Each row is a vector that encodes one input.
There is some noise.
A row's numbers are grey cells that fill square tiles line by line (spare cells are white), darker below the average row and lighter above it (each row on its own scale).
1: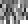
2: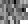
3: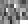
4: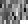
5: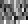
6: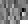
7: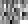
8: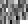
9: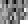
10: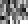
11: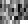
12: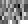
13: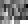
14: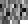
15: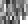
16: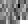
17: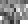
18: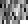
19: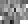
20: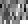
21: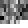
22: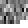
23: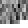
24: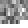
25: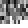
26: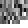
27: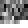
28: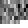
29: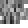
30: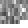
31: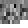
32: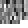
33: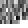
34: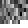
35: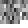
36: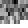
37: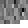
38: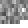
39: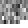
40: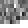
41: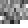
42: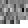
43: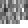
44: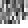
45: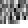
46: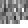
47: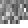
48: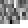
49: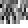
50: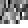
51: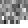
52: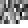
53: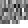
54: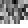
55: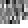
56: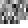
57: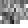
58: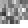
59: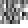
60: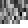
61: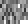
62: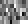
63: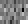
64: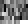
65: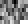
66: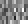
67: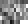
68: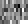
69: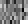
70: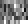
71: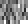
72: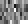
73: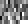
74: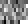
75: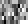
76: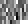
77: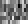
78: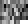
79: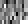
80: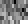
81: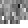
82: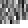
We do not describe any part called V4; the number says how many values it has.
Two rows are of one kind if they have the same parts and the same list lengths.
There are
2 kinds of row.
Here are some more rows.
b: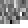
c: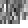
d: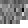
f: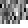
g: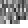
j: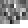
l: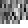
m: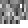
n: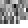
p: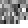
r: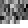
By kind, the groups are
b, f, j, l
c, d, g, m, n, p, r

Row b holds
a true/false value and a value of V4.
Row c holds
a point on a 6-point circle, a true/false value and a value of V4.
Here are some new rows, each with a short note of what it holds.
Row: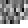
a point on a 6-point circle, a true/false value and a value of V4
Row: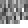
a true/false value and a value of V4
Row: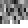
a point on a 6-point circle, a true/false value and a value of V4
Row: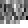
a true/false value and a value of V4
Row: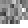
a true/false value and a value of V4
